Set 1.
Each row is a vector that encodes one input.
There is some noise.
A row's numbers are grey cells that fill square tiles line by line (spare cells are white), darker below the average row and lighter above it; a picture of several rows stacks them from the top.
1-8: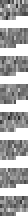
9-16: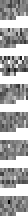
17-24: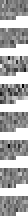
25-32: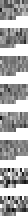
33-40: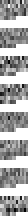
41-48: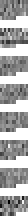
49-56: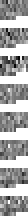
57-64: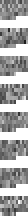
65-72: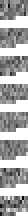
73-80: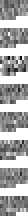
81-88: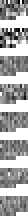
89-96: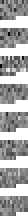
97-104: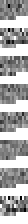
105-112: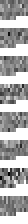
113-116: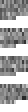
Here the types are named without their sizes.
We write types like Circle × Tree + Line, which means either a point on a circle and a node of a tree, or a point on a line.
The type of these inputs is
Line × Line × Tree × Tree.
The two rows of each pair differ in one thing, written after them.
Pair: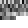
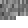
the place on one of the two lines
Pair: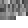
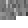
the place on one of the two lines
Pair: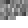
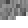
the place on one of the two lines
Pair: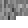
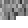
the node of one of the two trees
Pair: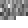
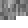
the node of one of the two trees
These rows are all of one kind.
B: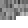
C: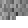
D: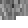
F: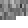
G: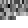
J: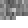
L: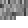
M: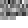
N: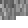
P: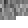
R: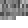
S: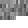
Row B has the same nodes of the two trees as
F, G and L.
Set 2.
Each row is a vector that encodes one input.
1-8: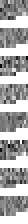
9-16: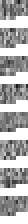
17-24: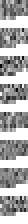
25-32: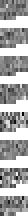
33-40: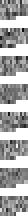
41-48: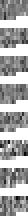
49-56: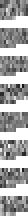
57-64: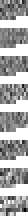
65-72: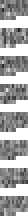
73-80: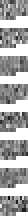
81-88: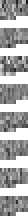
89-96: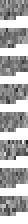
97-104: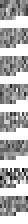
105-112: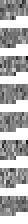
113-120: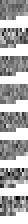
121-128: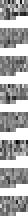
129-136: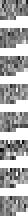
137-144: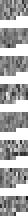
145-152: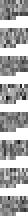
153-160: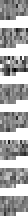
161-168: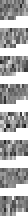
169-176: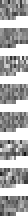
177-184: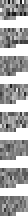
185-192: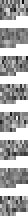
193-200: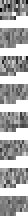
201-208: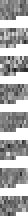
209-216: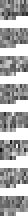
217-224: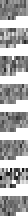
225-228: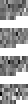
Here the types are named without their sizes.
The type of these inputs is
Circle + Line × Tree.
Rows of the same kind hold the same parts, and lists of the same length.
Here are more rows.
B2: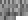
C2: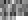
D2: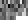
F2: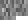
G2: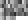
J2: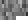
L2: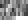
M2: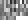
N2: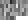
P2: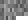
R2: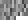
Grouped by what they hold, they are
B2, D2, F2, J2, P2
C2, G2, L2, M2, N2, R2

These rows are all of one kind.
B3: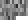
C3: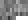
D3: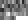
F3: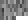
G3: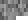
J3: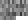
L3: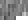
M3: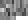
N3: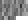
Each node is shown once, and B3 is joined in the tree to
C3.
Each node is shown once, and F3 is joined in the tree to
D3.
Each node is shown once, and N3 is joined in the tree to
M3.
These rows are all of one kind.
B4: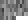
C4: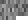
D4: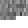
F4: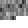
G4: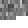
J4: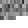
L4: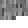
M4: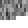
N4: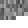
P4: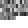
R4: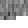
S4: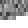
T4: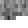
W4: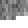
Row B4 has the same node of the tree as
F4, L4 and N4.
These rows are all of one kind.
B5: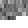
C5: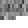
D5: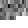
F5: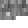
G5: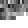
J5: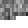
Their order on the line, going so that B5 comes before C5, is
J5, B5, D5, C5, F5, G5.
